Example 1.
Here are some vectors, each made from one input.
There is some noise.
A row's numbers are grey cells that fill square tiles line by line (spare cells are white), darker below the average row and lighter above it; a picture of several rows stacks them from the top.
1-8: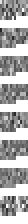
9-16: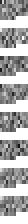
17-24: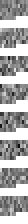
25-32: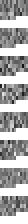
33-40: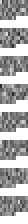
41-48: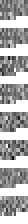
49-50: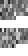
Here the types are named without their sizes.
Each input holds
a point on a line.
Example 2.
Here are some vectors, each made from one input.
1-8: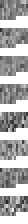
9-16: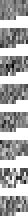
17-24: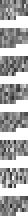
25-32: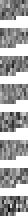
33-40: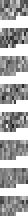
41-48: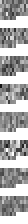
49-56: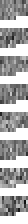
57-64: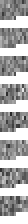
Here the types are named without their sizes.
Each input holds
a node of a tree.
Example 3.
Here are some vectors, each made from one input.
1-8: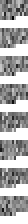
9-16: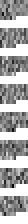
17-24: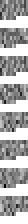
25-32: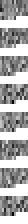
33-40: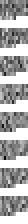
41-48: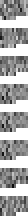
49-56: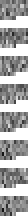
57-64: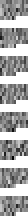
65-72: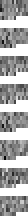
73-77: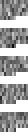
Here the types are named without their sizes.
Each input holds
a node of a tree.
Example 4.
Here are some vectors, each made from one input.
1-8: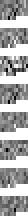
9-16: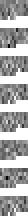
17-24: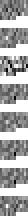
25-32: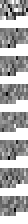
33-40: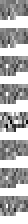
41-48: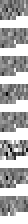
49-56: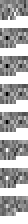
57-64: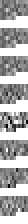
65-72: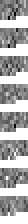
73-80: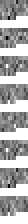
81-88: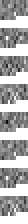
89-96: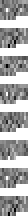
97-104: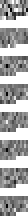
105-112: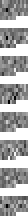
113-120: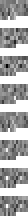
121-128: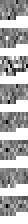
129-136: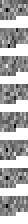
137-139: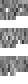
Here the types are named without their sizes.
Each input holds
either a fixed value, or four true/false values.
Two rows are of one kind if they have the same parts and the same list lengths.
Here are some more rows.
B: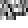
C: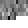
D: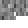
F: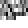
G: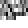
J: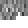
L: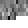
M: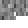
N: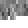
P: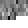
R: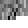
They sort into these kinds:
B, F, G
C, D, J, L, M, N, P, R

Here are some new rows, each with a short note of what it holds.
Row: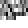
a fixed value
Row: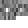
four true/false values
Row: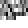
a fixed value
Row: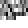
a fixed value
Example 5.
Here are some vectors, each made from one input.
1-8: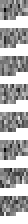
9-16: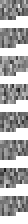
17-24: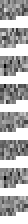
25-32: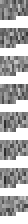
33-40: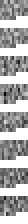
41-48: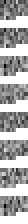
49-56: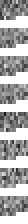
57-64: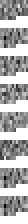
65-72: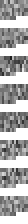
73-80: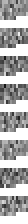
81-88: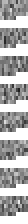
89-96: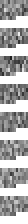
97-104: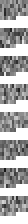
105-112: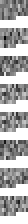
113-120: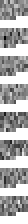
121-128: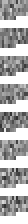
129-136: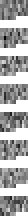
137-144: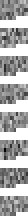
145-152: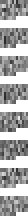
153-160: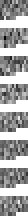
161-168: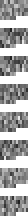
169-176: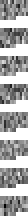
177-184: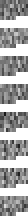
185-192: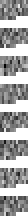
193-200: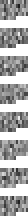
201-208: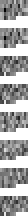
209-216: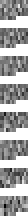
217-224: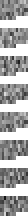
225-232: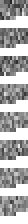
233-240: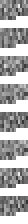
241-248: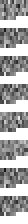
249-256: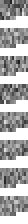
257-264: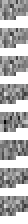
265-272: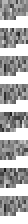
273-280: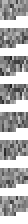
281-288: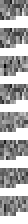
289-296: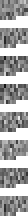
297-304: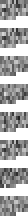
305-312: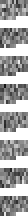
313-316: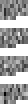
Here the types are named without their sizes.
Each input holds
a point on a line.
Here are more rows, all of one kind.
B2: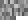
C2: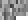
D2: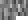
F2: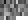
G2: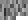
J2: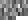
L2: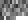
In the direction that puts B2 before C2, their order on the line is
L2, F2, D2, J2, B2, C2, G2.
